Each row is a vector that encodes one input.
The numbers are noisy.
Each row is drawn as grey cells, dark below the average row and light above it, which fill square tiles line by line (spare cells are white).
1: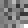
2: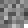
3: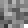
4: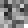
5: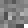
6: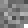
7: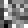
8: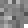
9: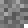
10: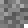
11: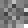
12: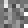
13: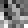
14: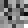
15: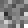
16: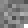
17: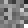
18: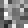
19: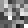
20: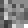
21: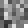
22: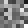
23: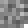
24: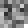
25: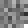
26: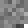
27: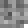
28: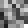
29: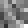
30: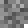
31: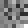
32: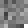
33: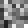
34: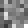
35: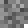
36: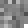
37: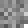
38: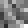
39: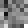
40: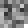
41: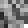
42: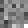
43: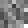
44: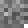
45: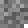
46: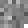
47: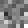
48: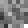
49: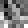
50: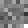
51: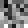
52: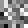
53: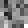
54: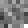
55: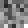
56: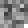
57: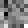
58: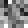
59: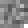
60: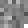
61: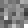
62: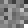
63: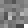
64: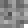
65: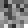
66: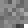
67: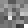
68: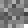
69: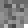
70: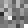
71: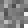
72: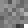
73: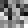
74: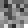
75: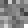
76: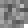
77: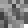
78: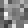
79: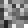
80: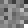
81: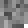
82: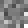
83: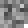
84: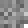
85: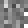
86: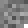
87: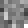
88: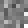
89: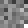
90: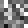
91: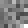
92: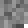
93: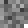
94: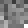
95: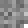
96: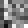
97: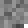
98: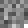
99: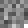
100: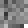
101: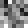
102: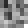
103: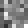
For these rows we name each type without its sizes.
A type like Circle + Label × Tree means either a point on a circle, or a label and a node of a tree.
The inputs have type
Bool × Circle + Label.
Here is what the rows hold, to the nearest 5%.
About 35% of them hold a point on a circle and a true/false value. The rest hold a label.
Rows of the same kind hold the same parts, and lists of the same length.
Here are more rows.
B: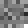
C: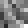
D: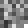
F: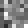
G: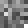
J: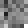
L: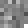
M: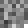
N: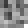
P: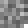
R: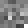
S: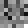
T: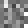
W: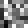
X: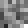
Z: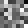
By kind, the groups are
B, C, D, F, M, S, W, X
G, J, L, N, P, R, T, Z

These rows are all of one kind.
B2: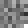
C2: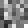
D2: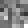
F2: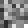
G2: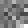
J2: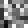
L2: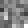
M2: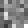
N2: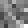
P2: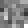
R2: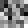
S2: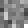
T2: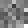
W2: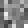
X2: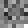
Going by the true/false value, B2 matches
G2, N2, T2 and X2.
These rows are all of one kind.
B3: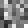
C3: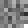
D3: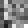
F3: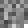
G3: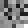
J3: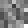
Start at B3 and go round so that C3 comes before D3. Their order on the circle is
B3, C3, G3, D3, J3, F3.
